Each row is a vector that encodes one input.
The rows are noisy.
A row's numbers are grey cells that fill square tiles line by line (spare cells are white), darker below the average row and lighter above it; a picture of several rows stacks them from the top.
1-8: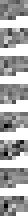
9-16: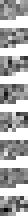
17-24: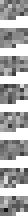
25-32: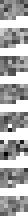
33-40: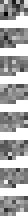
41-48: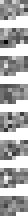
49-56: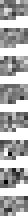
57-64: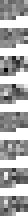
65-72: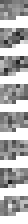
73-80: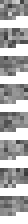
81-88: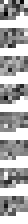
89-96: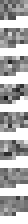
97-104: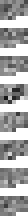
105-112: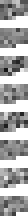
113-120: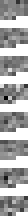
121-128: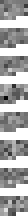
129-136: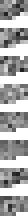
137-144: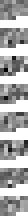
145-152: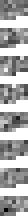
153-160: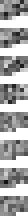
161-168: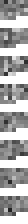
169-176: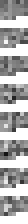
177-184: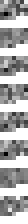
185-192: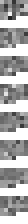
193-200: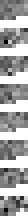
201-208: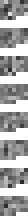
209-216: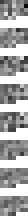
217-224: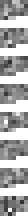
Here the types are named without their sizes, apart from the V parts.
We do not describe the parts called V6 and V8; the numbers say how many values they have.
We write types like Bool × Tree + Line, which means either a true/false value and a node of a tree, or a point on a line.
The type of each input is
(Bool × Bool × Bool × Bool + V6) × V8 + Line.
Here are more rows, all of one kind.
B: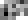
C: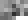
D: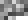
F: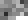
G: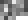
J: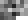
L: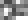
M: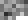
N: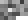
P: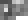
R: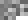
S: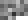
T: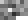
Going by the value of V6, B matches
F and M.
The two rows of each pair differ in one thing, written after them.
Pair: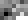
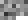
the value of V8
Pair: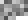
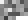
the value of V6
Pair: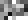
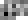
the value of V6
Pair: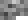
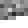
the value of V6
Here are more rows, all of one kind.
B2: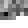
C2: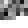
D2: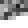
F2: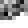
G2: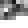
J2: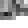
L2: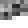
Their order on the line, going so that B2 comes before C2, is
F2, L2, D2, G2, J2, B2, C2.
